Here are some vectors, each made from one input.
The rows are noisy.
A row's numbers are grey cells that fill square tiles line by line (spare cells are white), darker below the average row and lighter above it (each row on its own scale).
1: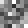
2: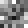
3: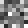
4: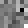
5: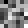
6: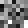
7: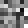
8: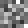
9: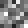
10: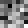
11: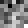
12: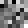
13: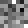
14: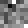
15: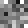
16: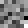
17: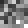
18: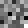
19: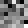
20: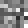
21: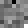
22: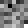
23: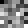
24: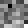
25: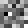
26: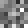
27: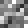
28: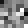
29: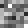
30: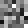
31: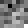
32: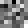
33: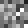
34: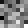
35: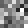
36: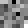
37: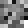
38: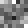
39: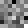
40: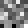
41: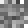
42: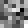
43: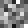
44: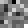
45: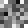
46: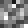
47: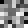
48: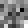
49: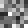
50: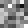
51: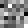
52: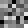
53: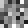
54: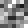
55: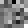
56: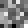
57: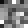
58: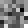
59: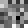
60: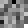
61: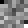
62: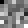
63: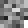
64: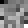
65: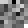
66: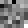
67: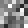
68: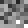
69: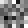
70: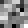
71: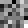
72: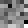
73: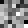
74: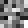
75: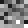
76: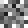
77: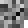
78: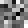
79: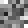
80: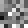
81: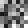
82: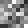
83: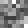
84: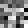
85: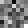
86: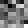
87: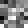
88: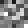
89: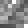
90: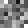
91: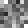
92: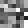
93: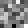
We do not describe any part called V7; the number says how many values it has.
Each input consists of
a true/false value, together with either a point on a 4-point line, or a value of V7.
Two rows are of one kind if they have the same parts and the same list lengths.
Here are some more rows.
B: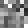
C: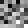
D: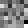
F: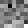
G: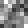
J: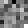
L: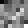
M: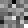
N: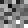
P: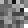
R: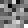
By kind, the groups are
B, C, D, F, G, L, N, R
J, M, P

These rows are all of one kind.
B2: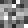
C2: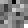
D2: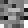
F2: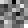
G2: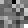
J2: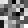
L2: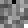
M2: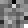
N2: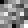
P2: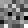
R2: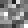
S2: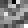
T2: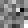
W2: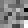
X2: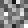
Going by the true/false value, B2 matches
N2, R2, S2 and X2.
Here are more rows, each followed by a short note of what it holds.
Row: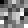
a true/false value and a value of V7
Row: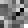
a point on a 4-point line and a true/false value
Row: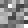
a true/false value and a value of V7
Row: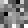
a true/false value and a value of V7
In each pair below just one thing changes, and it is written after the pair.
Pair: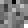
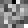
the true/false value
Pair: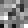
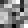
the place on the 4-point line
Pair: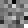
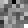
the place on the 4-point line
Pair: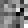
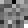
the place on the 4-point line
